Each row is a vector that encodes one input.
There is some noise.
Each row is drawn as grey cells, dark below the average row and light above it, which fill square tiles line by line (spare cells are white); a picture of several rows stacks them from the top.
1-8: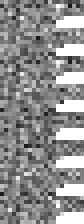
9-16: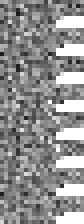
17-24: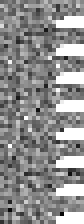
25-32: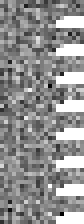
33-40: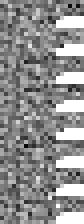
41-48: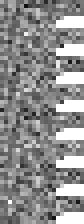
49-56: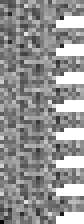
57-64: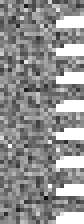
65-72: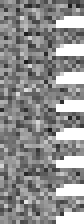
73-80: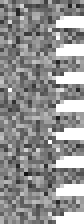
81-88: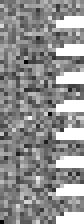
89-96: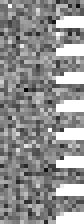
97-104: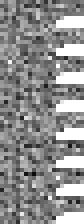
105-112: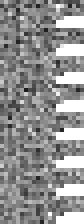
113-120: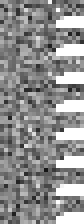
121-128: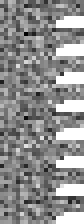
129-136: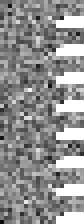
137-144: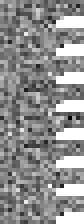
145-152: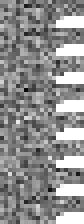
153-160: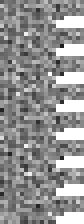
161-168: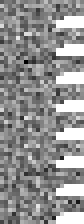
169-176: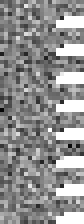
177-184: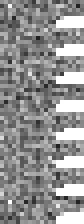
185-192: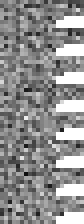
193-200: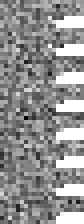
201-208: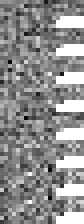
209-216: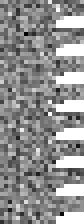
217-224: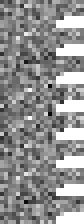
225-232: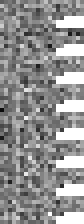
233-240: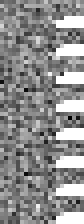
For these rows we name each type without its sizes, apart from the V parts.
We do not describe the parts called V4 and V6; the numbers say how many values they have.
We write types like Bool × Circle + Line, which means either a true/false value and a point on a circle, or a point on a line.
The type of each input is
List(Line) + (Tree + V4) × V6.
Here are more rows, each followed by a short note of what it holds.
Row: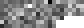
the empty list
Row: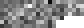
the empty list
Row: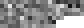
a value of V4 and a value of V6
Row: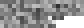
a list of one item
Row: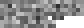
a list of one item
